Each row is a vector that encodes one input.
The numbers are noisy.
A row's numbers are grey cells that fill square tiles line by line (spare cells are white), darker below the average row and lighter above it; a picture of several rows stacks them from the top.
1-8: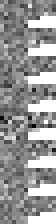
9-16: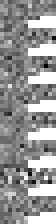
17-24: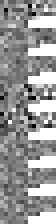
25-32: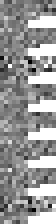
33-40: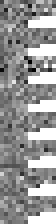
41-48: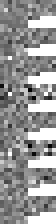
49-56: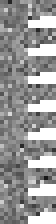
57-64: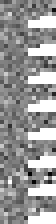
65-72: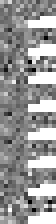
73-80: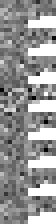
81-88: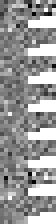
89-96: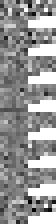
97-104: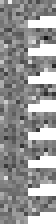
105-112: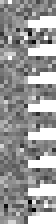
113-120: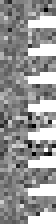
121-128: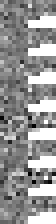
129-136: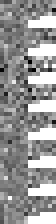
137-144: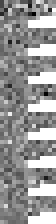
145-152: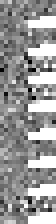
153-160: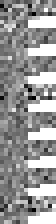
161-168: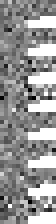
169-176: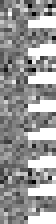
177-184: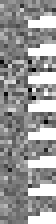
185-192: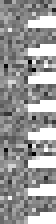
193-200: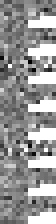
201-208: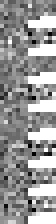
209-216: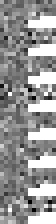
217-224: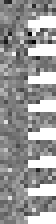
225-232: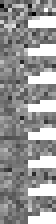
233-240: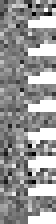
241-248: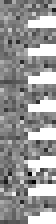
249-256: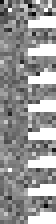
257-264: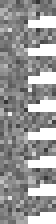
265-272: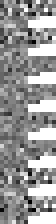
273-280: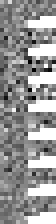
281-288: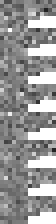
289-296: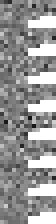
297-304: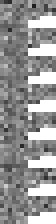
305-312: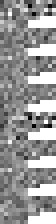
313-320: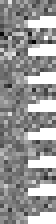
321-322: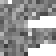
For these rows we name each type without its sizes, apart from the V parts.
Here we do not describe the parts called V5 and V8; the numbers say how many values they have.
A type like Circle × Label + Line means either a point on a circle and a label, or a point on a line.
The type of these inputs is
Bool × (Circle + V5 × V8) + Label.
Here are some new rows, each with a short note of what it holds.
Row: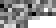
a label
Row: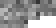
a point on a circle and a true/false value
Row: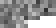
a true/false value, a value of V5 and a value of V8
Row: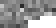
a point on a circle and a true/false value
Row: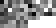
a label
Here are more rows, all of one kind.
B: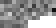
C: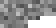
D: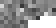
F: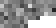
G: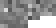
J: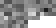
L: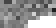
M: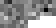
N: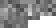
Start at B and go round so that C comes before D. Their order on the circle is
B, L, M, J, N, G, C, F, D.
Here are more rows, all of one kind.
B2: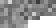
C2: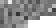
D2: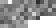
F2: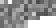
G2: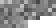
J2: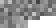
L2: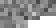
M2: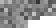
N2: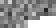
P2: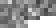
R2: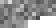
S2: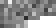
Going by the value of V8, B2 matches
J2, L2 and M2.
